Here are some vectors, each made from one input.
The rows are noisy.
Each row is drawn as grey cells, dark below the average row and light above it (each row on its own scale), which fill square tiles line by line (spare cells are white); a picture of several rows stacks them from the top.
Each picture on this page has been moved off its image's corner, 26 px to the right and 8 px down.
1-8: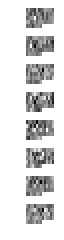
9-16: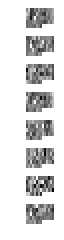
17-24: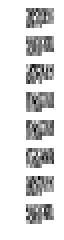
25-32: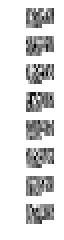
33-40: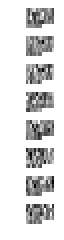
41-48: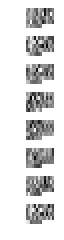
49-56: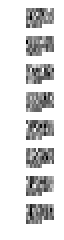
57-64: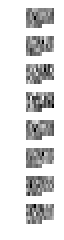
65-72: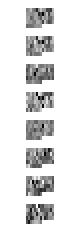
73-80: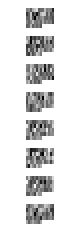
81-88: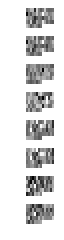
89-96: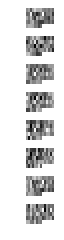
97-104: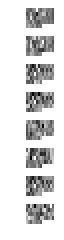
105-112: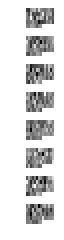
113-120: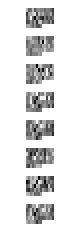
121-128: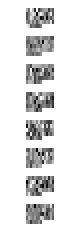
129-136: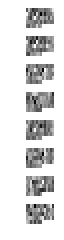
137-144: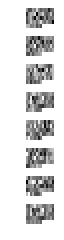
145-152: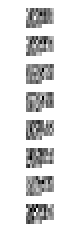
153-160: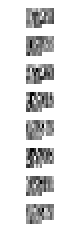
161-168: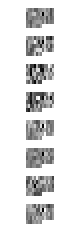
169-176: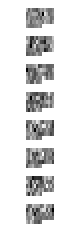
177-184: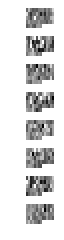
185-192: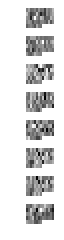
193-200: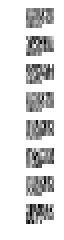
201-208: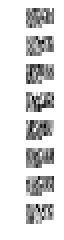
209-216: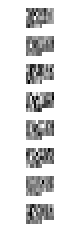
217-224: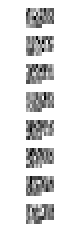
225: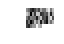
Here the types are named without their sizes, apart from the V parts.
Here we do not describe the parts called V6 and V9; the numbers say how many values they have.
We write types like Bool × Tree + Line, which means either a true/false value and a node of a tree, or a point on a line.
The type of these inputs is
(Label × V9 + Line) × V6.
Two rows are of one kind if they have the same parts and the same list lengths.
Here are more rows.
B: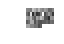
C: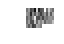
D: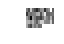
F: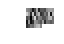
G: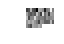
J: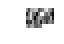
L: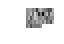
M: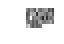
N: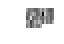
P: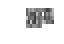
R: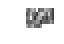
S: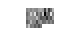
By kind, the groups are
B, G, L, P, S
C, D, F, J, M, N, R

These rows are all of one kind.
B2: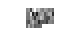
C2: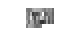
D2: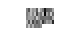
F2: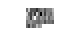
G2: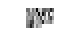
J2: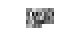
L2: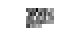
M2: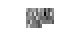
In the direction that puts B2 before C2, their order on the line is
B2, M2, J2, F2, C2, D2, L2, G2.
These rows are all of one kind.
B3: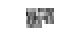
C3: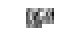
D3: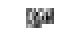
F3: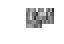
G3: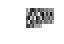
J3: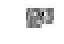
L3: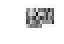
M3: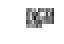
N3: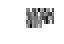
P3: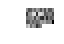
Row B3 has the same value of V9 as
C3, F3, L3 and M3.
